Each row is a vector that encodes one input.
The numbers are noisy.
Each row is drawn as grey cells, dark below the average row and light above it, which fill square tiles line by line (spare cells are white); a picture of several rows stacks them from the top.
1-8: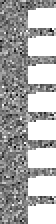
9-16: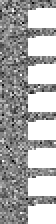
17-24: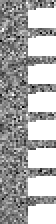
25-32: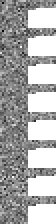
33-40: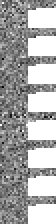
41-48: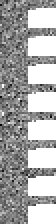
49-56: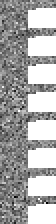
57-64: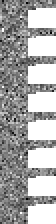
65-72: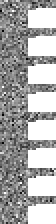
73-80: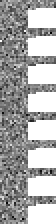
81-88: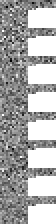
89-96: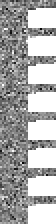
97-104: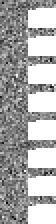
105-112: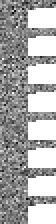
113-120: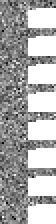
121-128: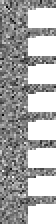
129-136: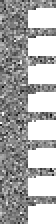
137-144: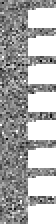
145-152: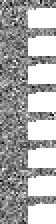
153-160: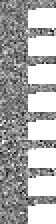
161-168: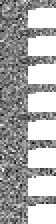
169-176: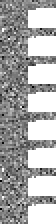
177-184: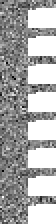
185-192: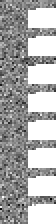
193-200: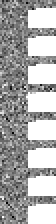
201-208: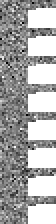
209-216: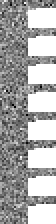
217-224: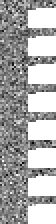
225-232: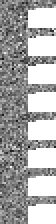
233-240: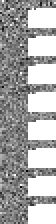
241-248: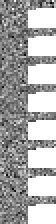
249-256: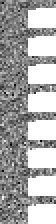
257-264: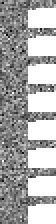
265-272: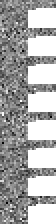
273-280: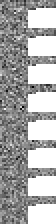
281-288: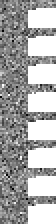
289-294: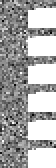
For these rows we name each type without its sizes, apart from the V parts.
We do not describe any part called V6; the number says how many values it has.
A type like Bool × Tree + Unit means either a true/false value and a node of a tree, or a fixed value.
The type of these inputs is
Circle × List(Line) + (Tree + Unit) × V6 × V6.
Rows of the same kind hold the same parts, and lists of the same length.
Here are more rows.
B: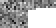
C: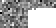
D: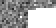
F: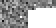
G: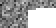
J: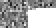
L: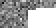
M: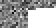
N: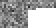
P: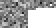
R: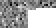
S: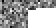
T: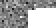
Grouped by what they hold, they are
B, J
C, P, R
D, G, L
F, N, T
M, S

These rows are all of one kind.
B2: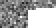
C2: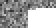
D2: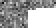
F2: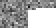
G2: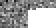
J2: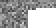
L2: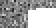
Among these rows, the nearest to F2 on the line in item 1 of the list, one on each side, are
D2 and G2.
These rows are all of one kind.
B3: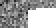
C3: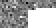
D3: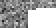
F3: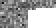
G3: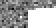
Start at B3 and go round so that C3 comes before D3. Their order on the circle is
B3, F3, G3, C3, D3.
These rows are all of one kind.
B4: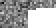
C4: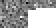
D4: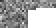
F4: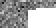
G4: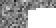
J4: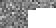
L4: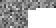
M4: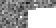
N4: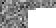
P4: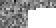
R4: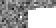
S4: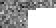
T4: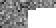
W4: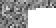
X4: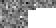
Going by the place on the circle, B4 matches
F4, N4, S4 and T4.
